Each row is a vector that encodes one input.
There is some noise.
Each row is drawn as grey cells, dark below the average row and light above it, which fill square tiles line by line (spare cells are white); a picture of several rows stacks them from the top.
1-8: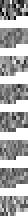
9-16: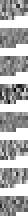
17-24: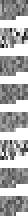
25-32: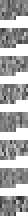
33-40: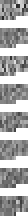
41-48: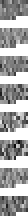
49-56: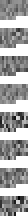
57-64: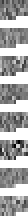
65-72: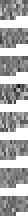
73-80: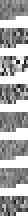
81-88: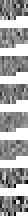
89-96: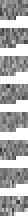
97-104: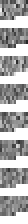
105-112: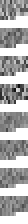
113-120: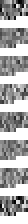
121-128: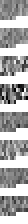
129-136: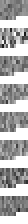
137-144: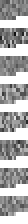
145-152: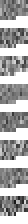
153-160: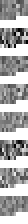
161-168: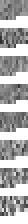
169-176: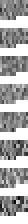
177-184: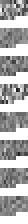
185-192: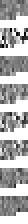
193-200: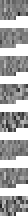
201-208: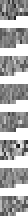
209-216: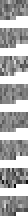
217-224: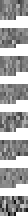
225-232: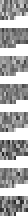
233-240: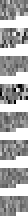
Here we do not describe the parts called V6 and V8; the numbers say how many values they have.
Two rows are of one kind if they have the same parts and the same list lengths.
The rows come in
5 kinds.
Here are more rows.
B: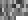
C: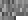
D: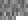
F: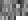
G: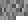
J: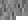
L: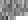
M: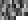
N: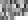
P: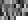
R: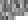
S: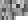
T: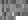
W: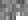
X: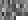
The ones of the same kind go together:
B, L, N, R
C, M, T, X
D, P
F, W
G, J, S

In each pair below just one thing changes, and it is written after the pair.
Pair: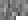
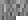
the value of V6
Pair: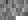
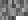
the value of V8
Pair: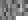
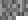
the label
